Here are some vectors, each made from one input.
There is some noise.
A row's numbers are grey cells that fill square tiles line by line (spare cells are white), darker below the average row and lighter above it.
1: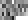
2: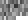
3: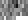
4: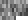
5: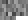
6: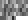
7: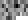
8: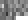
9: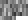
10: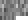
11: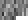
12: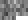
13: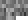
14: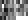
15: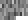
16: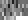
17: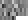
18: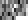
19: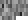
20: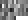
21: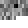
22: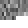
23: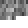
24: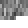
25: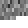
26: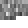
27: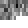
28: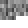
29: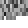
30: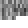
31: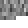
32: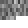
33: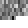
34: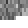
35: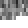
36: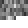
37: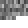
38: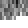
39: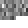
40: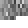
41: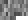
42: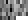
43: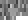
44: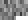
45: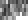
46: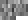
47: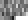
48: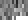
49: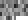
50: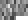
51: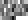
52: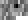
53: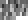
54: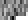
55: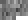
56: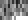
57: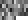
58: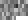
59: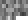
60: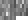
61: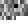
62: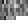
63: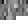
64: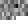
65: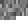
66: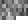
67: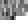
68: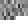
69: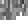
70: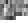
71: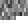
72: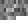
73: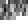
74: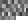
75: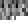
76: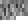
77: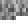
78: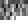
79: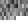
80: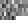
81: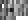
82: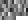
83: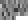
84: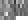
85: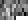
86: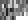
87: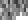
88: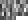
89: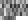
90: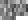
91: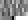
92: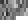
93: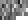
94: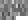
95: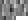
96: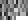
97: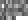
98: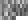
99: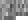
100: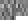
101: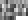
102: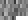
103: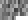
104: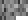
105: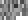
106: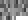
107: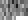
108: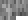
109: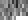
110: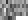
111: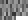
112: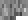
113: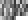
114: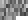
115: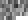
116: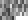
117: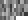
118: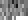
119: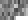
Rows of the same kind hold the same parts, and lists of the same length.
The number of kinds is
2.
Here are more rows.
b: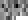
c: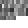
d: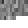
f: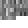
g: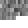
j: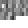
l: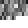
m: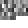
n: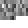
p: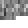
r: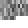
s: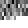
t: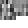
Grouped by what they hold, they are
b, s
c, d, f, g, j, l, m, n, p, r, t

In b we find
one of 9 labels.
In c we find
a point on a 12-point line and four true/false values.
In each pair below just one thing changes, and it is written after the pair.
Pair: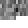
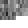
one of the four true/false values
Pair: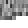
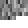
one of the four true/false values
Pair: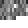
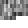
one of the four true/false values
